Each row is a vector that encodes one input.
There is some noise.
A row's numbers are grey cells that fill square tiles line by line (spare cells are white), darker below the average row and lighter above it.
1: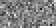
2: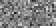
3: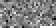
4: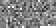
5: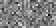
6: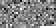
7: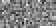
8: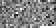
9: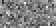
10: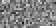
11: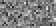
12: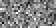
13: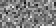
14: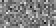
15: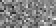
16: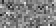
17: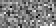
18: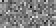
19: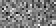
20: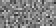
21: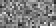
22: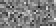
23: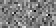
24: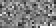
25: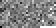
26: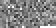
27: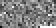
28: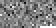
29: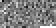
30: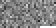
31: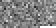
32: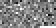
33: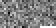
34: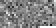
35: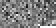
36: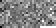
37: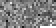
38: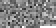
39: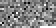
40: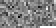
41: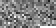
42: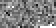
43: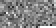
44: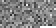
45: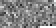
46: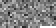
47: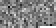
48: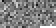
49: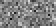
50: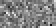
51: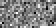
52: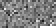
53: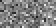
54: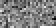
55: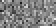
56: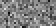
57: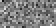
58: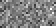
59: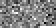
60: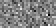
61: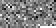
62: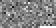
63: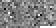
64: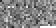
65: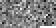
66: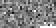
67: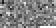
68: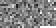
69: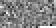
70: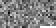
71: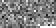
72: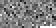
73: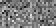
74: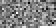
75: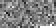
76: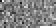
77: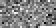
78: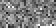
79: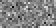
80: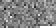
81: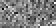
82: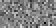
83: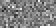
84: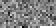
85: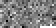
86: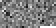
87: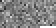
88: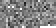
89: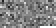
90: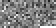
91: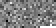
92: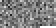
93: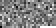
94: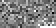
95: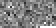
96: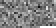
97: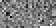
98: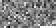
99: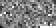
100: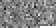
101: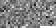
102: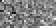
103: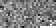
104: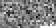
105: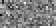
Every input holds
a point on an 8-point line, together with either a point on a 6-point circle, or a node of a 10-node tree.
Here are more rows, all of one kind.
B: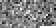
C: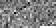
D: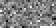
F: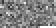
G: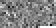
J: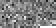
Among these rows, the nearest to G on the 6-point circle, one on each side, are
D and F.
